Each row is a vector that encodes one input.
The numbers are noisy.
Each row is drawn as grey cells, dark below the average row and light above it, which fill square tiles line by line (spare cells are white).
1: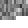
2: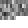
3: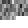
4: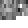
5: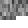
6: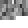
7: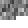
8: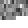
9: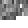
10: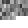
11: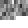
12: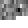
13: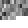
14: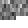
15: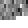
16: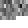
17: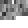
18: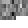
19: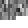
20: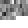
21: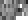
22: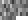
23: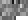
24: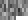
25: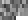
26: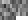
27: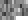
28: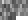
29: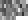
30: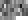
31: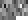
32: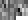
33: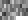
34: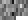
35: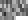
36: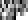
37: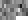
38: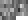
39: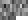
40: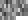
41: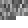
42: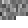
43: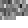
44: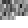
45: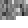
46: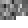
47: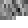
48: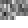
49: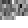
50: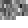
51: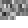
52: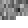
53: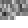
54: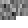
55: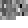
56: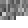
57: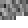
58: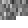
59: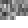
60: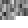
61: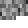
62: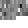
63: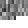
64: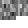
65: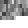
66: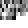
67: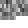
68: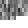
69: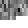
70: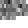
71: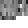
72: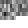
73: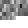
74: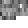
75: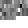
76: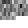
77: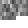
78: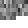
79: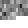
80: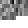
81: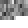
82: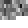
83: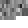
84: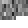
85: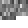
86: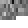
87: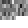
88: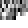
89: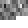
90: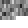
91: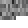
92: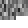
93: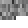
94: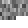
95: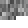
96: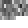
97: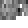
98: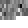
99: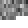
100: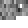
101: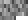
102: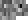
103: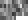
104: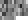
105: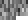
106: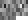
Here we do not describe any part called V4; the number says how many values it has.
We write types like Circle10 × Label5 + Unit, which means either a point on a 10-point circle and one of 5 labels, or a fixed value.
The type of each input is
List2(Bool × V4).
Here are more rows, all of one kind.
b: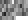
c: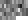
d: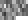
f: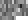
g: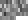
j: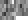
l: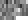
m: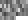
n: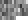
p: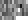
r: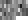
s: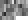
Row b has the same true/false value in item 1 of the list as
j and s.
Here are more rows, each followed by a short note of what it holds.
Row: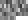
a list of one item
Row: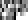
the empty list
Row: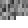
a list of two items
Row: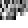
the empty list
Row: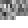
a list of one item
